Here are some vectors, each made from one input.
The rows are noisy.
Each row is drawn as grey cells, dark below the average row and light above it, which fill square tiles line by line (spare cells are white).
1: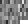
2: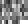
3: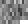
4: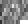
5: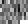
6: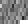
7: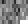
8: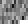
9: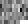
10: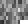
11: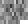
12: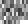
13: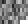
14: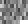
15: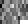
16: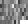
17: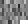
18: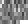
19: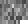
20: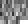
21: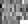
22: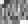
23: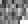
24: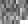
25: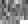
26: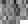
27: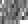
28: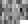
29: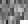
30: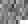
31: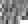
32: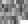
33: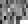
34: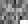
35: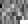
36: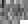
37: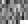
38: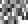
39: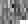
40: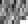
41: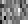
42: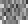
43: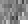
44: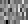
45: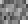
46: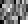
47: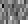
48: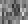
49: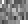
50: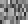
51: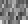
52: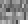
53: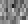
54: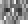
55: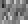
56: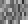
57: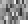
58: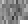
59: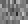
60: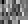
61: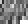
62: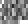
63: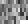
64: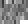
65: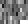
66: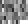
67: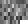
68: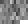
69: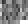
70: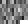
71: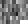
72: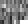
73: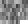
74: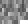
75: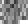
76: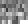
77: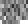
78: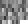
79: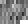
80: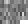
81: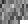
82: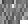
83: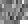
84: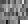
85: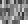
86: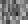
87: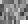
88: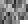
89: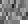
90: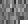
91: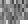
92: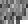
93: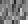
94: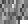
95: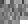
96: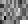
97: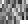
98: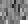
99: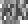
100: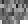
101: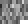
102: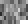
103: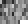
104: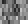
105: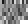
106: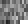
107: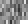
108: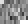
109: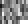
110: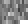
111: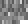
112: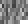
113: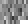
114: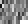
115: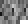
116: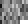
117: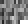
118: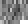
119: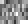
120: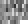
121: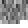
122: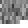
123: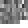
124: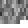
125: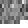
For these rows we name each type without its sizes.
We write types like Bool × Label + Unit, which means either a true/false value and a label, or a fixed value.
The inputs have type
Bool × Bool × Bool × (Label + Line).
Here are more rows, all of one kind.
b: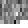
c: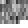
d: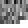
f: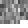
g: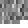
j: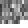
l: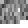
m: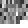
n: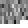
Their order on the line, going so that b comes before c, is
l, f, n, b, m, c, d, j, g.
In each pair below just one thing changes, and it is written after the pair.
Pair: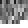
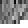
the place on the line
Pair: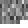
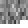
the place on the line
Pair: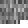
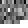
one of the three true/false values
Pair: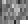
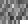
one of the three true/false values
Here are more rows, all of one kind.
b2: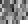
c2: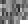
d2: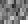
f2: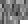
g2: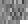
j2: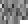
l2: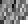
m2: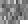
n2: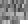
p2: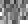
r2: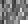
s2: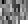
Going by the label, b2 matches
g2 and l2.
